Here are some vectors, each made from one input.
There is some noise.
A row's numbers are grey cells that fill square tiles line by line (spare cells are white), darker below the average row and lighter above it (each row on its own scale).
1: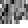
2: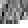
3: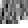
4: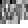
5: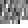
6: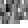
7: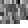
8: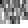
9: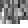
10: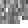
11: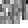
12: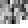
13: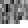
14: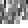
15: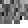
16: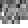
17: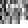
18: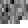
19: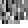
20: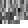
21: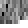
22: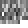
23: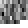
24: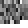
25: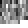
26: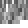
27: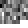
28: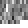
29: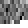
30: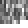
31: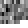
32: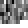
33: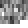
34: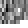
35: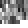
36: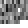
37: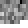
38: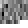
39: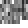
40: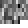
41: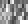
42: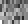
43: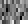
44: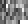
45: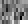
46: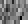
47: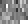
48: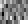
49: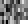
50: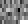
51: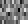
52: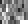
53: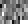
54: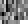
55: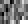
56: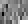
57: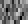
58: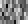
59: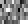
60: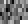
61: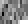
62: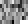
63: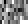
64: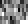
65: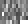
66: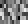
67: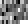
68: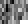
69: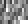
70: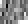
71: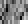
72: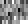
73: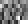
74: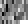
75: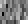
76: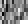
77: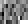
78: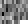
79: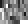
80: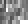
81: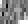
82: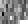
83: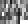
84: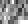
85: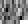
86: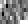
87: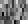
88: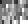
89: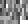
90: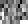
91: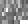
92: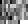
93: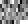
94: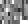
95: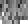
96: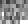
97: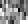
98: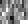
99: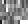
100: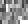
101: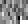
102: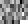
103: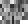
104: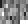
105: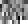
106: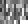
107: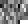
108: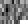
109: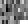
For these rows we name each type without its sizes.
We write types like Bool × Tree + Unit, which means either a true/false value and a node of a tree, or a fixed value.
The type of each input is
(Circle + Unit) × (Label + Line).
